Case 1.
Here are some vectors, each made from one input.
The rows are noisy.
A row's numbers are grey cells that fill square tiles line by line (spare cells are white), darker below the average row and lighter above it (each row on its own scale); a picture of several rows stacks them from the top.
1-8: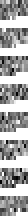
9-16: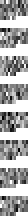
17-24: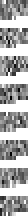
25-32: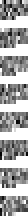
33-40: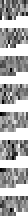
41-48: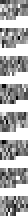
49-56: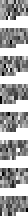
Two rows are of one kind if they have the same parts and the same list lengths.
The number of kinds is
2.
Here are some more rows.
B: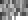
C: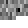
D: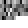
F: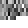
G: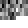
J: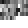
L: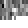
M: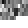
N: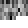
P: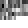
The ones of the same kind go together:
B, C, D, G, J, L, M, N, P
F

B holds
four true/false values.
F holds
a fixed value.
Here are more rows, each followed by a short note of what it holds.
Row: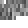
four true/false values
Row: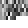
a fixed value
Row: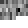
four true/false values
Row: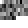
four true/false values
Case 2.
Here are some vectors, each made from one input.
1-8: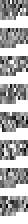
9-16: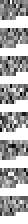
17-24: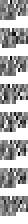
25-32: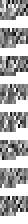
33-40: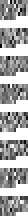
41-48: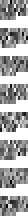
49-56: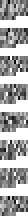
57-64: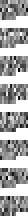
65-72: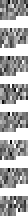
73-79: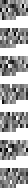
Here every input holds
a point on an 11-point line.
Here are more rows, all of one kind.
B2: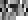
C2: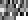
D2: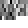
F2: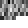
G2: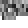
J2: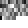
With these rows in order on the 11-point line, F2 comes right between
C2 and J2.
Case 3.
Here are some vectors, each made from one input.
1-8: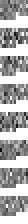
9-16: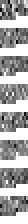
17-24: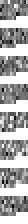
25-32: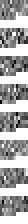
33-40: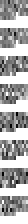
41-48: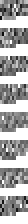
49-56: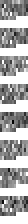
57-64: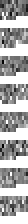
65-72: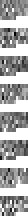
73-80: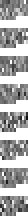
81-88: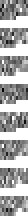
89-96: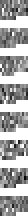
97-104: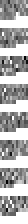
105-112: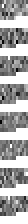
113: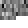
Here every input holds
either a fixed value, or four true/false values.
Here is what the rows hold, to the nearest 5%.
About 5% of them hold a fixed value. The rest hold four true/false values.
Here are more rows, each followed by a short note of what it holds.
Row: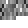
a fixed value
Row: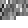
a fixed value
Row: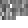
four true/false values
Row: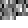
a fixed value
